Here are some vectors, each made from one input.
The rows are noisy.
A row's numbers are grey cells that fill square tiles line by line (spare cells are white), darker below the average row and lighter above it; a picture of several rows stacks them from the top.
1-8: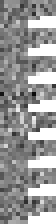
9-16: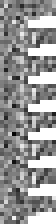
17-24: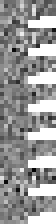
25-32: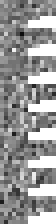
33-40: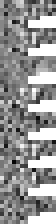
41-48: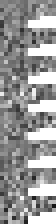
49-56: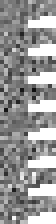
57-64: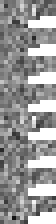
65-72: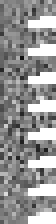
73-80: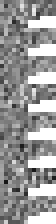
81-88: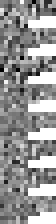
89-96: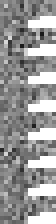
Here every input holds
either a point on a 5-point line, or a list of up to three points on a 4-point line.
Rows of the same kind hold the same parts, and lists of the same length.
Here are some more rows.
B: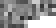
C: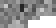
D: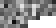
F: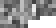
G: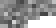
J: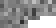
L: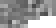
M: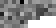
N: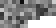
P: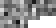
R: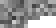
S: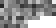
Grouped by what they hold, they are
B, S
C, J
D, F, P
G, L, R
M, N

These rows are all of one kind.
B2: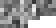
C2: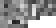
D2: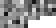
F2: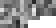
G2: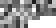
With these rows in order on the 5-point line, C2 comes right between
D2 and F2.
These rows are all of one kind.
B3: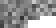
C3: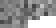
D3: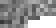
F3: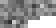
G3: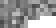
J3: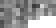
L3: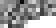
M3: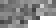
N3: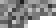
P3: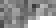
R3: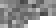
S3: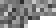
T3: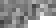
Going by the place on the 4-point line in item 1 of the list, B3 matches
G3, J3, P3 and T3.
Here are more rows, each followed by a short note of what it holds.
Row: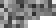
a list of one item
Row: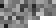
a list of one item
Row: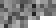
a list of one item
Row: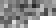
a list of two items
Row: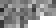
a list of two items
